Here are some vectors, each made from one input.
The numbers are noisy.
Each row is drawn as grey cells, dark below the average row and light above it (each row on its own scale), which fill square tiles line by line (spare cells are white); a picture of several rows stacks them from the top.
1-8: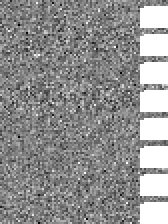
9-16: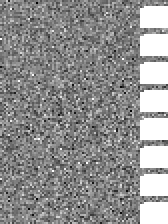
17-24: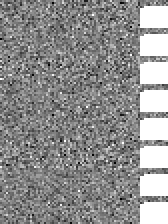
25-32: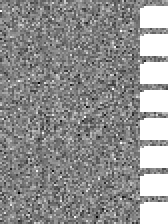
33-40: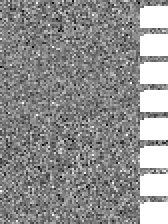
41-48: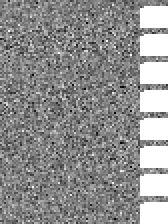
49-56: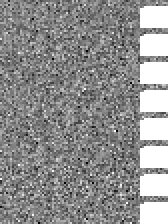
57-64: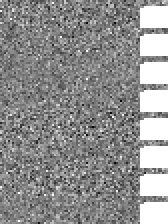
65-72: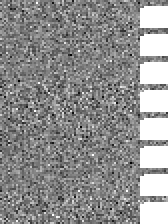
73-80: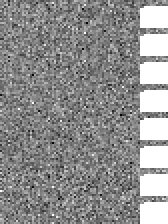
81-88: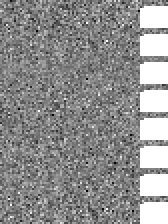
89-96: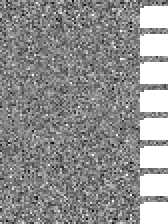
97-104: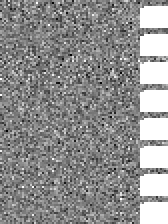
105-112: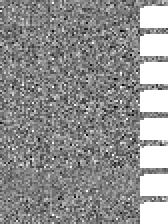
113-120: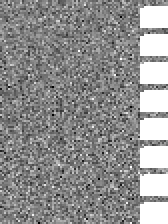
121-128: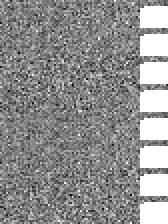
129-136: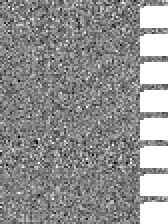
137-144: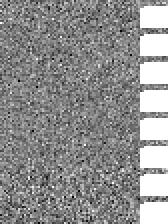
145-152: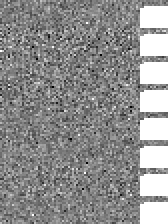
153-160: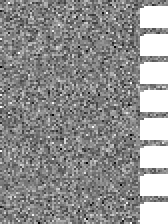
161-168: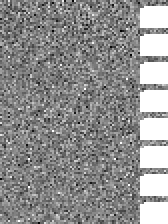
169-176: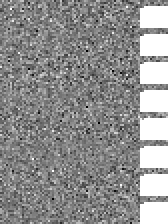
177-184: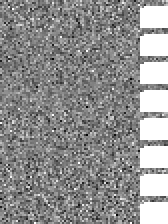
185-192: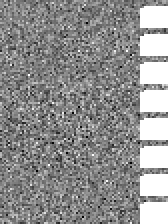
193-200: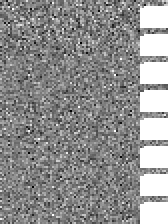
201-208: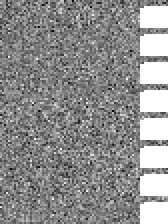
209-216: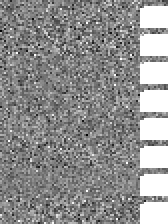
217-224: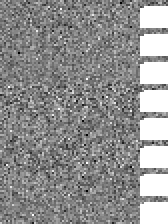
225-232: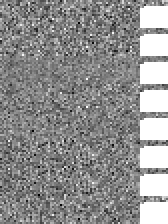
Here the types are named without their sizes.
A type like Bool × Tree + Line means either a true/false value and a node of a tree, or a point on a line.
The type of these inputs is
(Bool × Bool × Bool × Bool + Line) × Circle.
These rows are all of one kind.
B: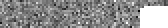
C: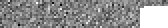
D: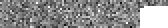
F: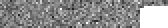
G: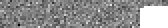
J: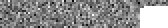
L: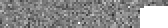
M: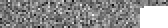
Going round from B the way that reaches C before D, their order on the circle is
B, G, L, F, M, C, J, D.
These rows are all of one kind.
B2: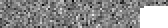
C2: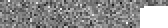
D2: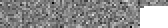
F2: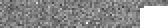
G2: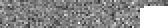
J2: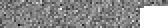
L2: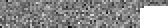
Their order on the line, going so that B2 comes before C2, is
D2, B2, C2, L2, G2, F2, J2.
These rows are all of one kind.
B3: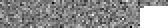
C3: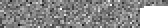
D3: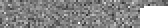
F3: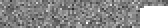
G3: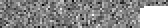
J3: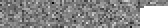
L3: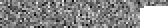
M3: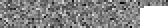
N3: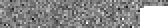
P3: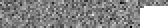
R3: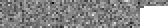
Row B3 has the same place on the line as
J3, P3 and R3.
